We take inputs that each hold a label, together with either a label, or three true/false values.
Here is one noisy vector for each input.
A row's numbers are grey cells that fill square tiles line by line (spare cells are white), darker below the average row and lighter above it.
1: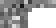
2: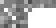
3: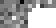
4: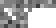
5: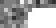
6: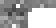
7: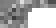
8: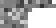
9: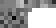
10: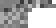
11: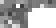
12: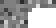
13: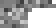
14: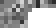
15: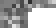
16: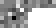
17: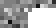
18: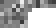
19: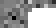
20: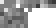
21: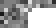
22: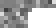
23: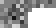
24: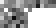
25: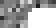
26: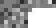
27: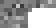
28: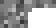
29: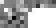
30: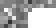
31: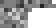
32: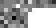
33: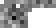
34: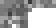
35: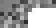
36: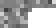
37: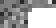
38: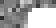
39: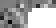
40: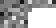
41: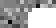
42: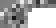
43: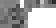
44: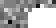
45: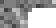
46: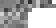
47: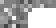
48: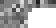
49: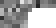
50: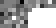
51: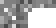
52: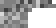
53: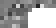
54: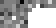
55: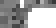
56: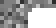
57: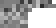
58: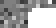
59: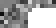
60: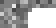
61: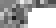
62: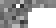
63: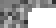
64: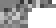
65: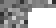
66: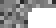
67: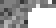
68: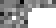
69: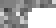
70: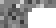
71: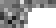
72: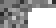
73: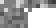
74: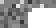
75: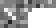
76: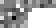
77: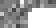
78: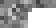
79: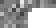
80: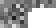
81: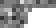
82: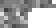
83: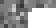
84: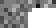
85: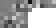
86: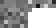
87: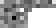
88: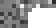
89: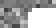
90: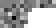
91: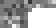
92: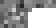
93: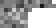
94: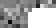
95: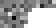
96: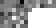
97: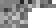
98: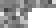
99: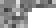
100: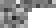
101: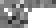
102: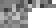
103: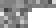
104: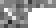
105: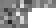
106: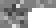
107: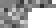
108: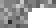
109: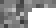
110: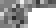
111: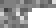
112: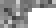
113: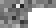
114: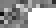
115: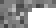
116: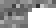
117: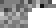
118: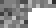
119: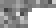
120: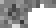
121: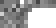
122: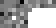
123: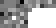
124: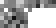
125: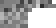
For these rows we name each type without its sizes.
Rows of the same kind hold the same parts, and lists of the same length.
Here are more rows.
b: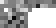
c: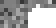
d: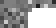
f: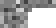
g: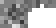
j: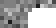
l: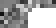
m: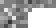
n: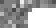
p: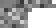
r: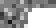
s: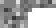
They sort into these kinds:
b, f, g, l, r, s
c, d, j, m, n, p

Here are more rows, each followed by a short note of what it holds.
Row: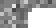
a label and three true/false values
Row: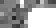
two labels
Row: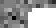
two labels
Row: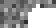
two labels
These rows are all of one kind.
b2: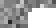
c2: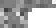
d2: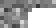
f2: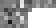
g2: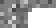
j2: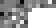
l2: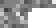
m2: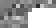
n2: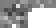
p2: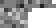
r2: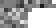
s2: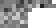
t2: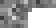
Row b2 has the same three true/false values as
c2, f2 and l2.
